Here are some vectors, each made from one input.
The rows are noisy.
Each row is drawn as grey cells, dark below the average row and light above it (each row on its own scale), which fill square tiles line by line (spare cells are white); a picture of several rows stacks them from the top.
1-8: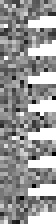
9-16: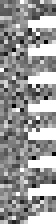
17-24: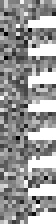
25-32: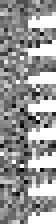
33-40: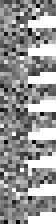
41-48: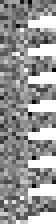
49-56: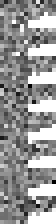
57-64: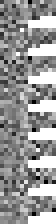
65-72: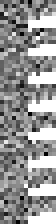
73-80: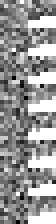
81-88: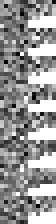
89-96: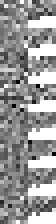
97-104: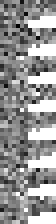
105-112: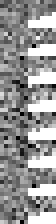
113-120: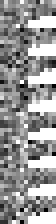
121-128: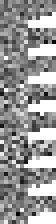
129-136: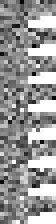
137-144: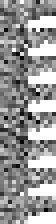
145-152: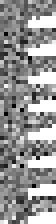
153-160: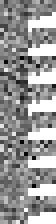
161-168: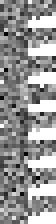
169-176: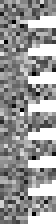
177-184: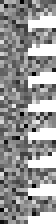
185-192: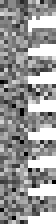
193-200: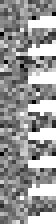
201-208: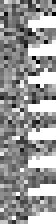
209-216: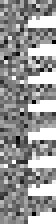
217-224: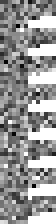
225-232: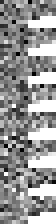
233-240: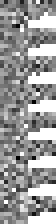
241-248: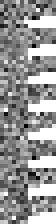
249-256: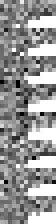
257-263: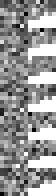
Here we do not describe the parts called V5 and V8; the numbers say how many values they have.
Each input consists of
a value of V8, together with either a point on an 11-point circle, or a true/false value and a value of V5.
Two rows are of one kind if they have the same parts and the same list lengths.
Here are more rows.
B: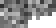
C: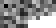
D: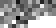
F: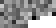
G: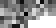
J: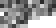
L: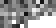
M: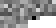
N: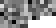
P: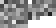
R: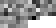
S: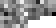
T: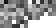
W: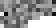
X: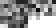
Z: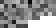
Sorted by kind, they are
B, C, L, P, T, Z
D, F, G, J, M, N, R, S, W, X

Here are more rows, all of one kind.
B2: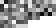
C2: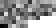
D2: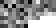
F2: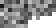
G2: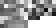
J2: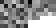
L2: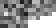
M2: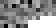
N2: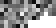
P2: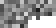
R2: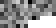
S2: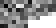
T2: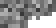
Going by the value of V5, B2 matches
F2 and P2.
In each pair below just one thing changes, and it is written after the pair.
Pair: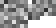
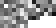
the value of V5
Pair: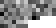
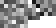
the value of V5
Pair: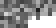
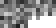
the true/false value
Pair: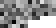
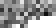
the true/false value
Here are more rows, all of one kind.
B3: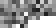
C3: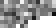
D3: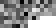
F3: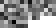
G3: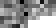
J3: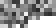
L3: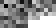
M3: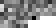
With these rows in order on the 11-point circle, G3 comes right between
F3 and L3.
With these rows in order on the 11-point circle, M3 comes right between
B3 and F3.
